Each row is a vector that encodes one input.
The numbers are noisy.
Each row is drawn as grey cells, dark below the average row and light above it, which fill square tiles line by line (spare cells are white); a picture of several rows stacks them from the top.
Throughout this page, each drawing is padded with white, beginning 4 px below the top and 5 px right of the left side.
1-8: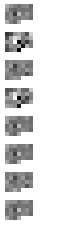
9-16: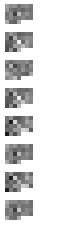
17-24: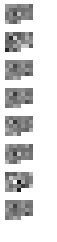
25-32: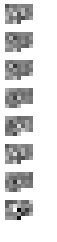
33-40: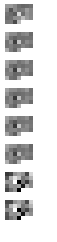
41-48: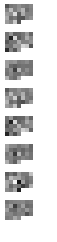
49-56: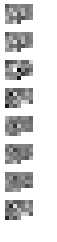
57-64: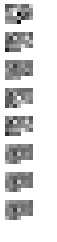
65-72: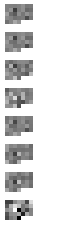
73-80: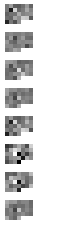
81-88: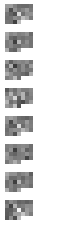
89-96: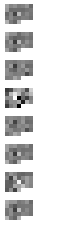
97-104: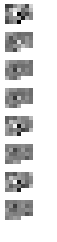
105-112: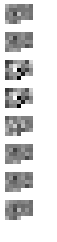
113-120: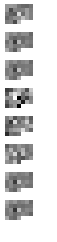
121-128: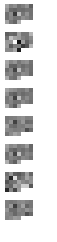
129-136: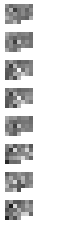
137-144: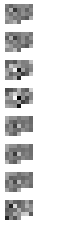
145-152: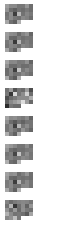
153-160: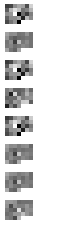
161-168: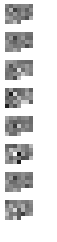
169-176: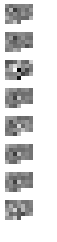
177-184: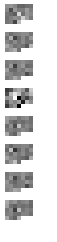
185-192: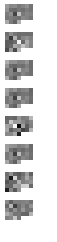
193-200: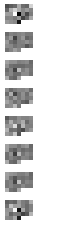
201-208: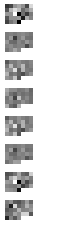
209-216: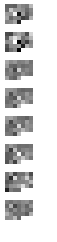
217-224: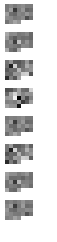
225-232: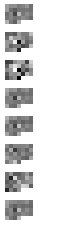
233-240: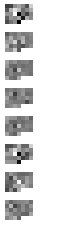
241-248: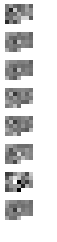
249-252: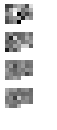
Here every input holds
a point on an 11-point line.
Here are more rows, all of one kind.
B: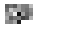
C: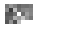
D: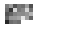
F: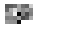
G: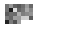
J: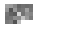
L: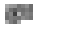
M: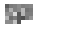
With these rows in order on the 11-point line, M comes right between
B and L.
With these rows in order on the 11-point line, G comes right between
C and D.
